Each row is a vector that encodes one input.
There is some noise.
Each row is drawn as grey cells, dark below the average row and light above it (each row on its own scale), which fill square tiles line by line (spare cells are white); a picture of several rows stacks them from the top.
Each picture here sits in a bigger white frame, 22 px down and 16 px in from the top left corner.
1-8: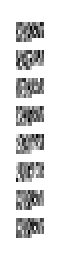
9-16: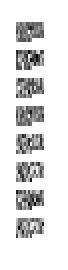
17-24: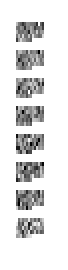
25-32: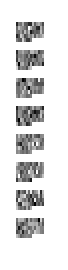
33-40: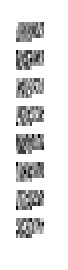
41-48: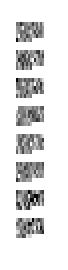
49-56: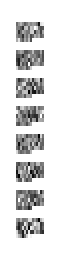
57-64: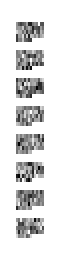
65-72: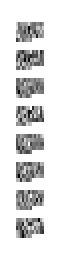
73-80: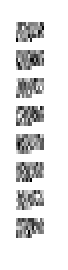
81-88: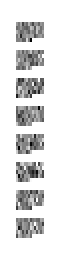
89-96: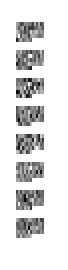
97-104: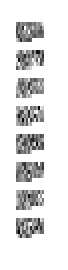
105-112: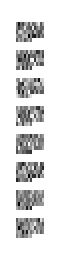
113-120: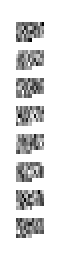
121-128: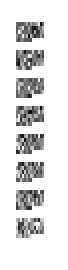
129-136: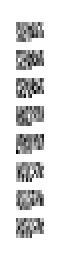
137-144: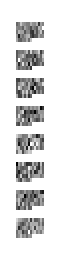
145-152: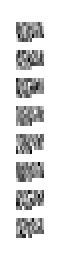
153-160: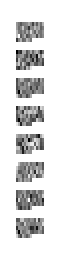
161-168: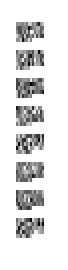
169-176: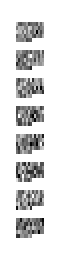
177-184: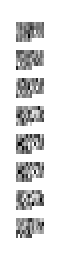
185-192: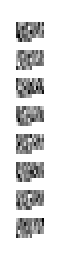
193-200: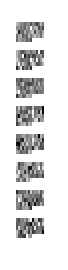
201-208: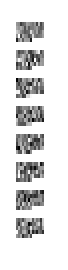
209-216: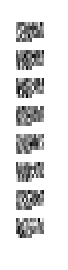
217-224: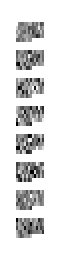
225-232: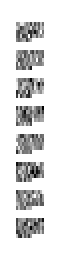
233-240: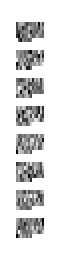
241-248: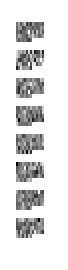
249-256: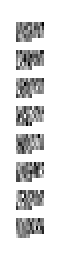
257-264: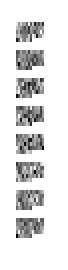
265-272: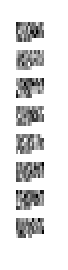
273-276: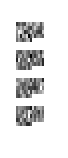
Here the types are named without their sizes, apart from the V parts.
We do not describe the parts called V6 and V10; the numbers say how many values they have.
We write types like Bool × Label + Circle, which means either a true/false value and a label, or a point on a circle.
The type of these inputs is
(Bool × V10 + Line) × Label + V6.
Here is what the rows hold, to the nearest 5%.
About 85% of them hold a label, together with either a point on a line, or a true/false value and a value of V10. The rest hold a value of V6.
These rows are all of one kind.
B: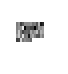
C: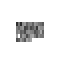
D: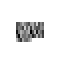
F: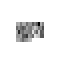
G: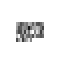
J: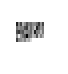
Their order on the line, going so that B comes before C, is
B, J, F, D, C, G.
